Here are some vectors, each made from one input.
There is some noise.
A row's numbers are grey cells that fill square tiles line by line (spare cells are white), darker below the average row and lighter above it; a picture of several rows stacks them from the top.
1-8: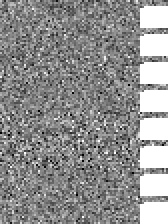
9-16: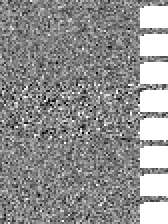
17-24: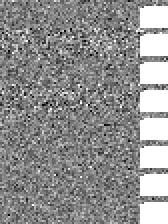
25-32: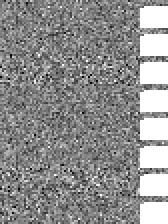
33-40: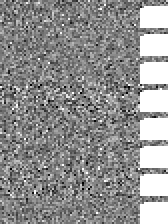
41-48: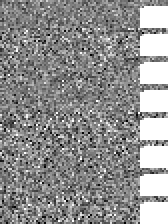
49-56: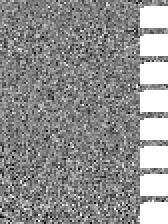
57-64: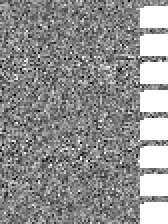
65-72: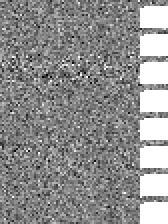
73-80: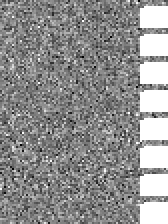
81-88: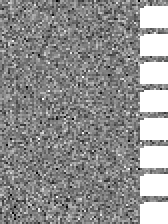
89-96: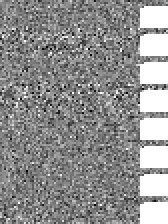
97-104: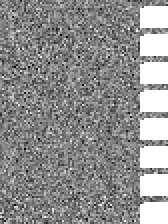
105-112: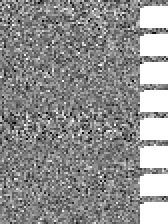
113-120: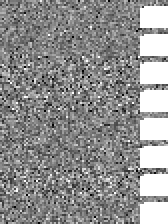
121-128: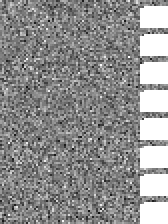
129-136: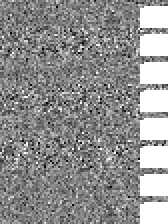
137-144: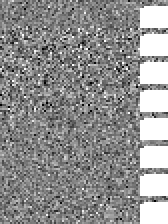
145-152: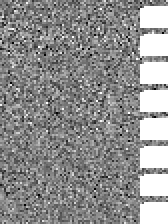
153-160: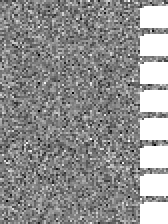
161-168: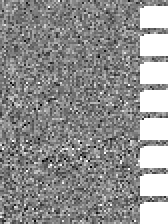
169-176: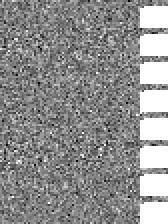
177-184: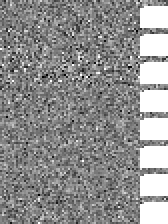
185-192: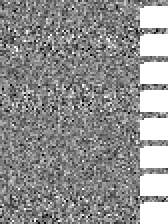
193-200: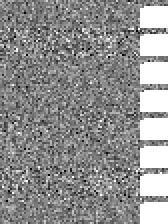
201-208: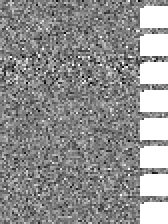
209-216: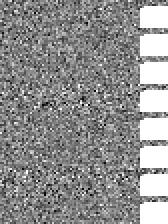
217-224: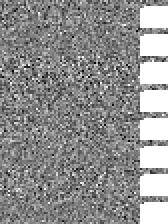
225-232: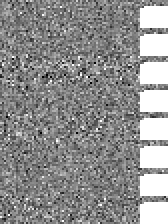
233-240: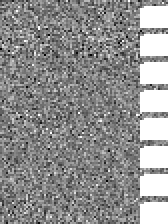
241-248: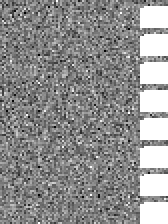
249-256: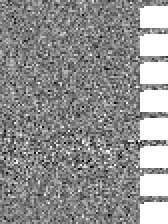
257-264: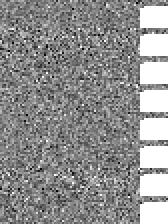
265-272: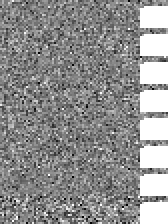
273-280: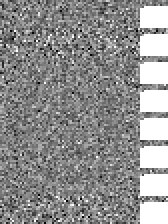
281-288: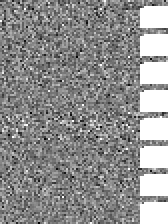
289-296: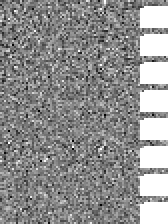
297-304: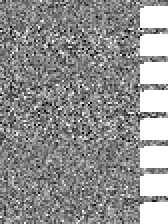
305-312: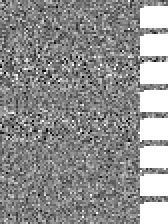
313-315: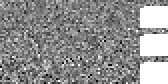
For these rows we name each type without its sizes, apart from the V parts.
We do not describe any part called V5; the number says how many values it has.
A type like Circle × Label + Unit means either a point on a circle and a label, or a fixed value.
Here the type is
(Circle + V5) × Line.
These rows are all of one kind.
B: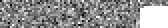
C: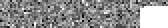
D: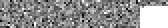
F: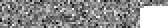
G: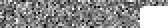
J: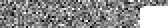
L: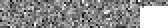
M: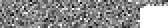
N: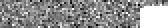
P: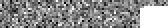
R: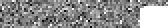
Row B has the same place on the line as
C, D and L.
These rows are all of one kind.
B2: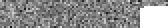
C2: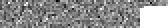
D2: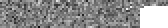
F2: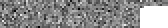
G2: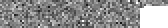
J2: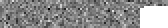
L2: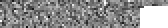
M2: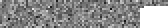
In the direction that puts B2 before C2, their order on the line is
F2, D2, J2, M2, B2, G2, C2, L2.
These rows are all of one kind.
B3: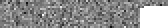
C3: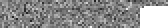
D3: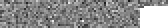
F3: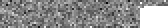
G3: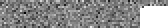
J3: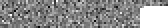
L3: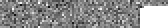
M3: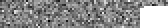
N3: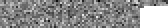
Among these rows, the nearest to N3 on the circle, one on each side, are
C3 and D3.
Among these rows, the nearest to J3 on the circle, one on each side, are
G3 and L3.
